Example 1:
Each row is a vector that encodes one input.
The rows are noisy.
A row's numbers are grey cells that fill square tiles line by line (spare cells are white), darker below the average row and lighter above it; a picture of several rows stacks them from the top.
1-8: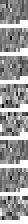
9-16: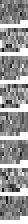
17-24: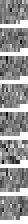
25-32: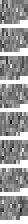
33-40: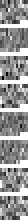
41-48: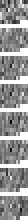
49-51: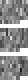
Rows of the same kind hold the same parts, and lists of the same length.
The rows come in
2 kinds.
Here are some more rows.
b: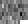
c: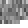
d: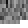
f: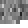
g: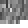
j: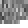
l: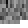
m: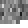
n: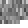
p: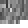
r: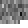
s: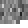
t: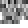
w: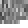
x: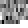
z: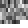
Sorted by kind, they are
b, c, d, f, g, j, l, m, n, p, r, s, w
t, x, z

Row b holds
three true/false values.
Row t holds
a point on a 6-point line.
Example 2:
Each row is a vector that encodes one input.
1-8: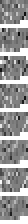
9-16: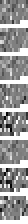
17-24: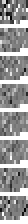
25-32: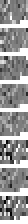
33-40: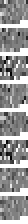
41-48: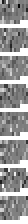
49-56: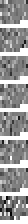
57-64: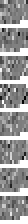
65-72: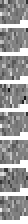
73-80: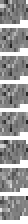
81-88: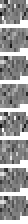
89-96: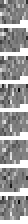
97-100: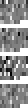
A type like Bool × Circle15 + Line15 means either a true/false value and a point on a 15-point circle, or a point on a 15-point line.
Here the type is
List2(Line6).
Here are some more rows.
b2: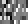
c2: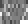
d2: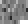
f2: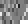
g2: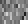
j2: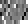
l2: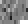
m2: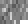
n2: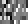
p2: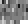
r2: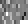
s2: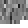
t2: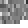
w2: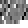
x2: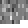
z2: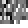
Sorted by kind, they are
b2, n2, z2
c2, f2, g2, m2, r2, t2, x2
d2, j2, l2, p2, s2, w2

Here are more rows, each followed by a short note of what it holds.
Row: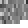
a list of two items
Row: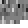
a list of one item
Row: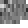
a list of one item
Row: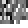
the empty list
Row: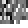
the empty list
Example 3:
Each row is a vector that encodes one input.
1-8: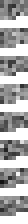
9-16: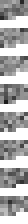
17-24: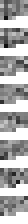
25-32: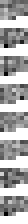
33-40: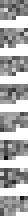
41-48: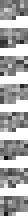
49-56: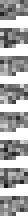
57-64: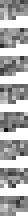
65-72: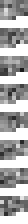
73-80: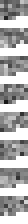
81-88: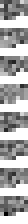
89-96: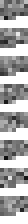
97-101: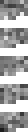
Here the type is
(Bool × Bool × Bool + Unit) × Line9.
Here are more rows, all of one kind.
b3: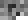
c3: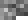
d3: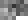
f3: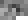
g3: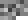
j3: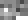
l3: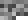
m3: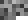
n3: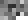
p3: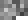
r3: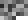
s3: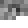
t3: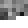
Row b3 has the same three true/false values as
g3, l3, n3 and r3.
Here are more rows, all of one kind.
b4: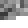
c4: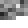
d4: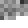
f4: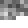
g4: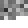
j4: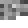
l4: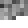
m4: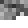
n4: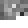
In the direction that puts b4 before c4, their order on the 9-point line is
g4, m4, f4, b4, d4, c4, j4, n4, l4.
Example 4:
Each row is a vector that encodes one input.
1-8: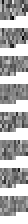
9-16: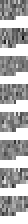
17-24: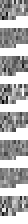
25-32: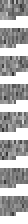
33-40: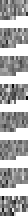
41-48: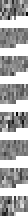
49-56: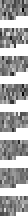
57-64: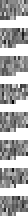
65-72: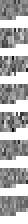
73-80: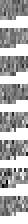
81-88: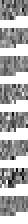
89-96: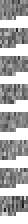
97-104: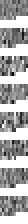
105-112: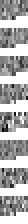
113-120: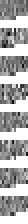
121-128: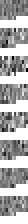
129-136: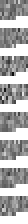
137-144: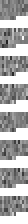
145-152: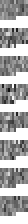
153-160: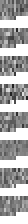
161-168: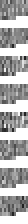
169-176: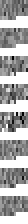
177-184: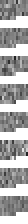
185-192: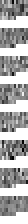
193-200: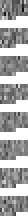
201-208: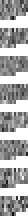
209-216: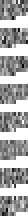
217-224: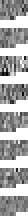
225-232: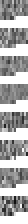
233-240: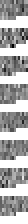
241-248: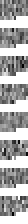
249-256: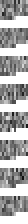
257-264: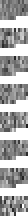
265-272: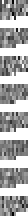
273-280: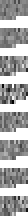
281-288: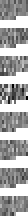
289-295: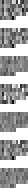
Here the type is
Circle16 + Line12.
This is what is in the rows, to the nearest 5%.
About 60% of them hold a point on a 16-point circle. The rest hold a point on a 12-point line.
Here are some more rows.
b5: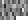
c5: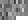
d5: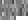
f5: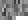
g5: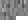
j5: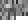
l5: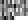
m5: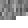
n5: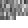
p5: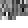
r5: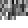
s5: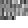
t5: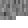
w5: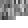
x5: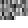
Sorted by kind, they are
b5, c5, f5, g5, m5, p5, t5, w5
d5, j5, l5, n5, r5, s5, x5

